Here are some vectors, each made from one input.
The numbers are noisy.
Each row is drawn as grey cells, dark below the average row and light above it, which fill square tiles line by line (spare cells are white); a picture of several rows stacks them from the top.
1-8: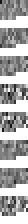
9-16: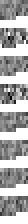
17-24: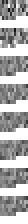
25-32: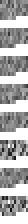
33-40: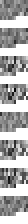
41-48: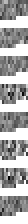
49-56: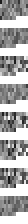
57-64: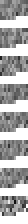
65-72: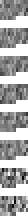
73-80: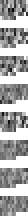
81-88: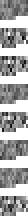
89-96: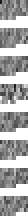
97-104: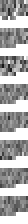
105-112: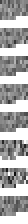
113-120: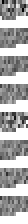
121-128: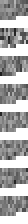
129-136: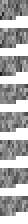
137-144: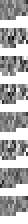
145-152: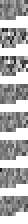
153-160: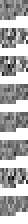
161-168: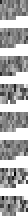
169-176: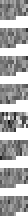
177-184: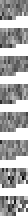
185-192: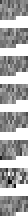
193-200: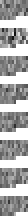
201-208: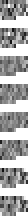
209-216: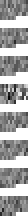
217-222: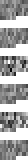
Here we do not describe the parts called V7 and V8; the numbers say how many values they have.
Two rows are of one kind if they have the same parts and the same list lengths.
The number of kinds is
4.
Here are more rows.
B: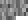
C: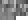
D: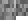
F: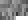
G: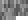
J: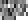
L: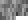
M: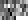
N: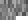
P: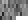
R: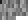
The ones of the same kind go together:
B, C, R
D, F, G, L, N
J, M
P

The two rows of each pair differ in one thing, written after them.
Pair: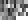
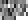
the value of V8
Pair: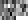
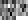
the node of the tree
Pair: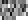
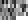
the value of V8
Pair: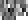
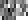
the value of V8
